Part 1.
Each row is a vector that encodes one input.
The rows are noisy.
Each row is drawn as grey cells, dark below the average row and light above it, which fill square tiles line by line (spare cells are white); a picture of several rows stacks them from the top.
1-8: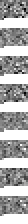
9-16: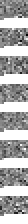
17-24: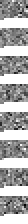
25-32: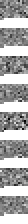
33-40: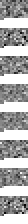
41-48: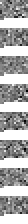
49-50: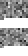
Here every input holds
either one of 7 labels, or a point on a 5-point line.
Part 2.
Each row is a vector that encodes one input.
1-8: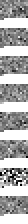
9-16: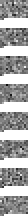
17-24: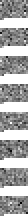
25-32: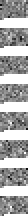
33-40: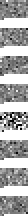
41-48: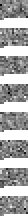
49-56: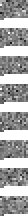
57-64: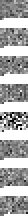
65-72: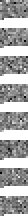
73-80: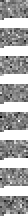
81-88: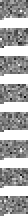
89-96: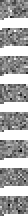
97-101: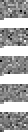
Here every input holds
either a fixed value, or a point on a 3-point line, a point on a 6-point line and four true/false values.
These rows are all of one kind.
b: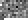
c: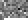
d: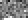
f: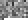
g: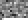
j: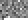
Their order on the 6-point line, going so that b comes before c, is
b, d, g, j, f, c.
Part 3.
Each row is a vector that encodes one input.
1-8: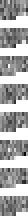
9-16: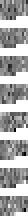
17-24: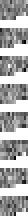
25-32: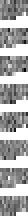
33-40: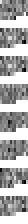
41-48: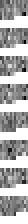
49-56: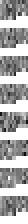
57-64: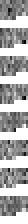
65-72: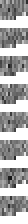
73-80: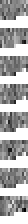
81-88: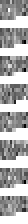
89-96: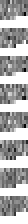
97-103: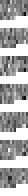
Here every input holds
one of 6 labels, together with either a fixed value, or a point on each of two 7-point lines.
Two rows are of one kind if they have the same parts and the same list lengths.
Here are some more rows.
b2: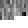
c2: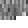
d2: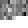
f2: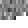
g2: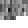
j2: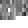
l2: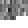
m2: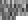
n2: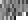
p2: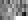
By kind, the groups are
b2, d2, j2, p2
c2, f2, g2, l2, m2, n2

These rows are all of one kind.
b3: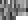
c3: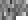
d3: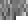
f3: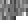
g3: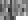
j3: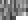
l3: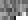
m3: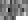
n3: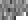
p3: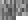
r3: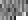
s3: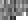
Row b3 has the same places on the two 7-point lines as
j3, p3 and s3.
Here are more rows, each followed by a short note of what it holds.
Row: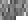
one of 6 labels and a point on each of two 7-point lines
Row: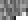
one of 6 labels and a point on each of two 7-point lines
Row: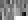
one of 6 labels
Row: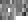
one of 6 labels
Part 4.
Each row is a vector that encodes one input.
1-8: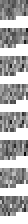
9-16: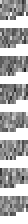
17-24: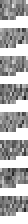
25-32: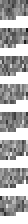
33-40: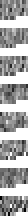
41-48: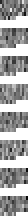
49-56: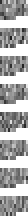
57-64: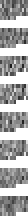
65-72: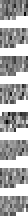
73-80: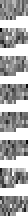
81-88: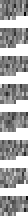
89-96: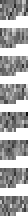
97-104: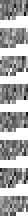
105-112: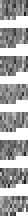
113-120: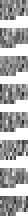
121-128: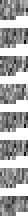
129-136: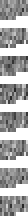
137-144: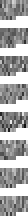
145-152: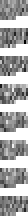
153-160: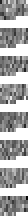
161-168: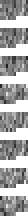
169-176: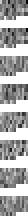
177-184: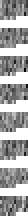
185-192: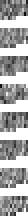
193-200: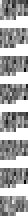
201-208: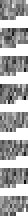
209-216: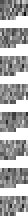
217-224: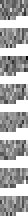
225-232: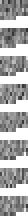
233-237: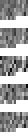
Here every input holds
one of 6 labels and a true/false value.
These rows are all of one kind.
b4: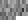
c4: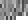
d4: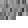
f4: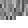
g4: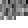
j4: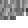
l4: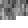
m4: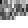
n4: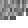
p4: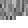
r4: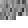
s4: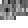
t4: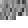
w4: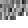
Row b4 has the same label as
d4, m4, r4 and t4.
